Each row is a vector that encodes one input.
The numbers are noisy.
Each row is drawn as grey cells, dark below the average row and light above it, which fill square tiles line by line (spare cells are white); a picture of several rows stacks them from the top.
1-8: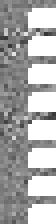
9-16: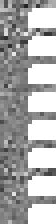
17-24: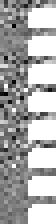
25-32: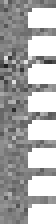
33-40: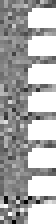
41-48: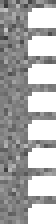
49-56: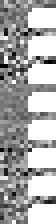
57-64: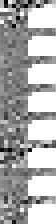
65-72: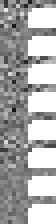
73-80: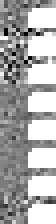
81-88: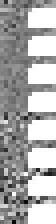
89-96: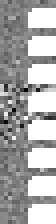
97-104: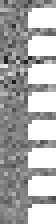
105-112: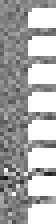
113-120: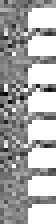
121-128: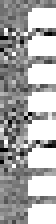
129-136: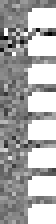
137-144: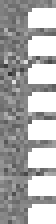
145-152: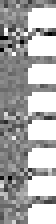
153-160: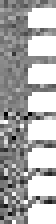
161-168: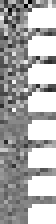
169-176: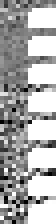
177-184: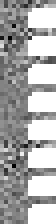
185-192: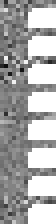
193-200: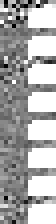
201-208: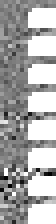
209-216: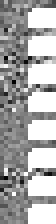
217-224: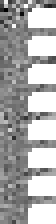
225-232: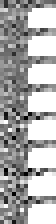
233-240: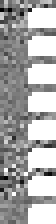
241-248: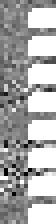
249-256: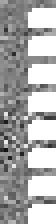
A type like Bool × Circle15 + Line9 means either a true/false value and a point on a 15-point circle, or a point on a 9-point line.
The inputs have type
List2(Circle10 + Line5).
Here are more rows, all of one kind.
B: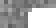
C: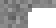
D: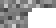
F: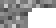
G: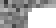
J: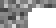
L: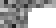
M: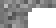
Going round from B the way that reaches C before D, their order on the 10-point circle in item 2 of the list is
B, C, G, J, L, M, F, D.
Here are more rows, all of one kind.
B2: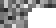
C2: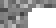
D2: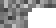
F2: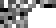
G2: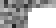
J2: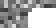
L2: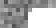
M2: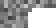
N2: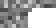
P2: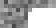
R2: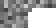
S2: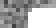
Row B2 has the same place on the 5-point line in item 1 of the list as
D2, M2 and R2.
